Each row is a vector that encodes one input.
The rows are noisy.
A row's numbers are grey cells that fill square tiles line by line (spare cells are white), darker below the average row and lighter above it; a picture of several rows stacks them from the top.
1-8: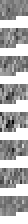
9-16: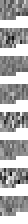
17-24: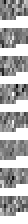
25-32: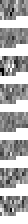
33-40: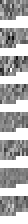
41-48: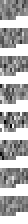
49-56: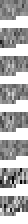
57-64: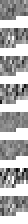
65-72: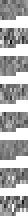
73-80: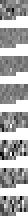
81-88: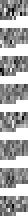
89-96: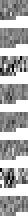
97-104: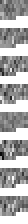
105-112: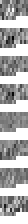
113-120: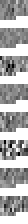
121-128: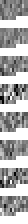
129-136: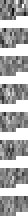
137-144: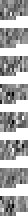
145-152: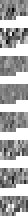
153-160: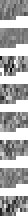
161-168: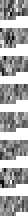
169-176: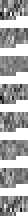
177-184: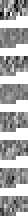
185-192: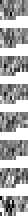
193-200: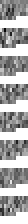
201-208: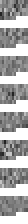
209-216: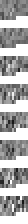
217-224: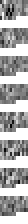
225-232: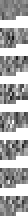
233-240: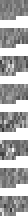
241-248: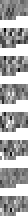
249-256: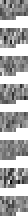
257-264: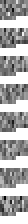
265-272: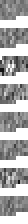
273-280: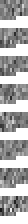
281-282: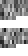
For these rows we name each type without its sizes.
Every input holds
a list of points on a line.
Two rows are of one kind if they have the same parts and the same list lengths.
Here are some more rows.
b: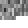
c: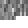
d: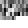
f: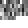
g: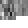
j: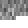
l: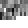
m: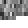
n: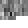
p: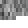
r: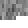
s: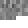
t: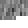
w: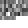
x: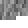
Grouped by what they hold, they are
b, d, j, m, p, r, t, x
c, f, g, n, s
l, w

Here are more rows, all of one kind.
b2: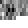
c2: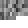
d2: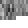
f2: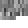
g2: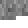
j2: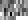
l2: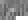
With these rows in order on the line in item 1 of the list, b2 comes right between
f2 and j2.
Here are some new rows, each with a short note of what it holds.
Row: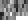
the empty list
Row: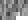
a list of one item
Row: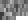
the empty list
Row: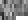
a list of two items
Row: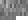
a list of one item
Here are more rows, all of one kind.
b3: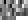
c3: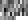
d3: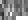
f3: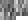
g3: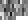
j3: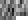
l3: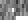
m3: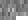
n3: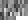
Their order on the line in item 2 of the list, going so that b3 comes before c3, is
f3, n3, d3, j3, b3, g3, m3, c3, l3.
